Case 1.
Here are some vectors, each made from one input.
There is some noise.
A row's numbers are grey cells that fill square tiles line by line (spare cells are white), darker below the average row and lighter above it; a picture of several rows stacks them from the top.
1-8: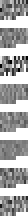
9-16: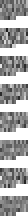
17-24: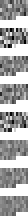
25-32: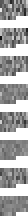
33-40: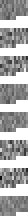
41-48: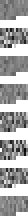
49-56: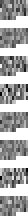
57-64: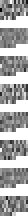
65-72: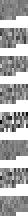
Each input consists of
either a fixed value, or one of 8 labels and a true/false value.
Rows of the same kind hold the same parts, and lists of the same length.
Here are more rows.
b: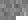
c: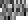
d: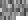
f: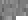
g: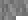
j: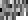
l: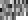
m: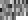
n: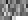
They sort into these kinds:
b, c, d, f, g, j, l, m
n

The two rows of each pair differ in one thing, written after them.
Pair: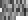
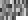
the label
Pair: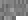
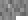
the true/false value
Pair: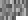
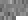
the label
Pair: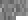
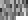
the true/false value
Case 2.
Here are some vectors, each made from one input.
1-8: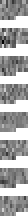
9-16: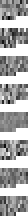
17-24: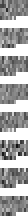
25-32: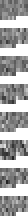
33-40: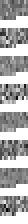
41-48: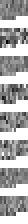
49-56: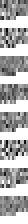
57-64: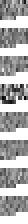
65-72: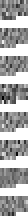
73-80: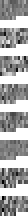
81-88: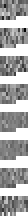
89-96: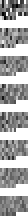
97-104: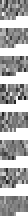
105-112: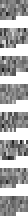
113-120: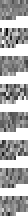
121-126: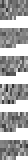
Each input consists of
either a point on a 3-point line and a point on a 5-point line, or four true/false values.
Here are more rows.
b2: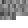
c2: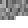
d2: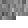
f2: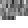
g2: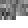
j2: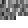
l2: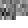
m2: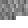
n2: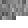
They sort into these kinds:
b2, d2, g2, j2, l2, m2, n2
c2, f2

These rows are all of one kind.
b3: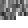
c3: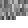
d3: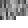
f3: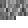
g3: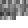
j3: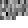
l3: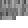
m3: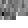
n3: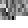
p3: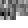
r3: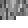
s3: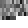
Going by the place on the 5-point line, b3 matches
f3 and l3.
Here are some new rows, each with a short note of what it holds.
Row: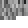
a point on a 3-point line and a point on a 5-point line
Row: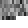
a point on a 3-point line and a point on a 5-point line
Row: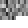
a point on a 3-point line and a point on a 5-point line
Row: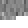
four true/false values
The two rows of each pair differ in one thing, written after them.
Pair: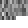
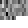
the place on the 5-point line
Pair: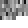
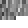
the place on the 3-point line
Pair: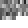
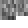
the place on the 5-point line
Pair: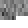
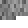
the place on the 3-point line
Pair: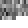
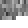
the place on the 5-point line
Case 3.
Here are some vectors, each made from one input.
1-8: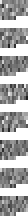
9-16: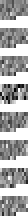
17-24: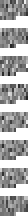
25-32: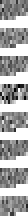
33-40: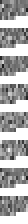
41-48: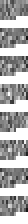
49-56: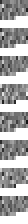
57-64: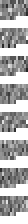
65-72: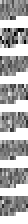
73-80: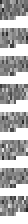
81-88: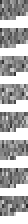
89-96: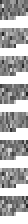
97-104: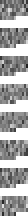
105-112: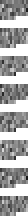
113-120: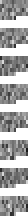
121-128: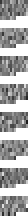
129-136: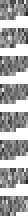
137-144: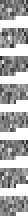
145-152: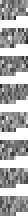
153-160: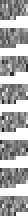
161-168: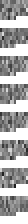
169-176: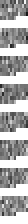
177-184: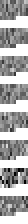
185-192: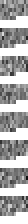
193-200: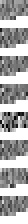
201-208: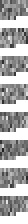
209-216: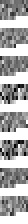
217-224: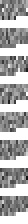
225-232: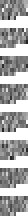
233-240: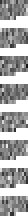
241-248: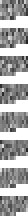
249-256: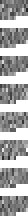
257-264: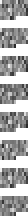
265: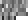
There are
3 kinds of row.
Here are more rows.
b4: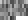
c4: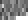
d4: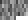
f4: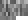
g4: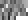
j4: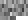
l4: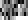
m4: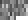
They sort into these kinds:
b4, f4, g4, j4
c4, d4, m4
l4

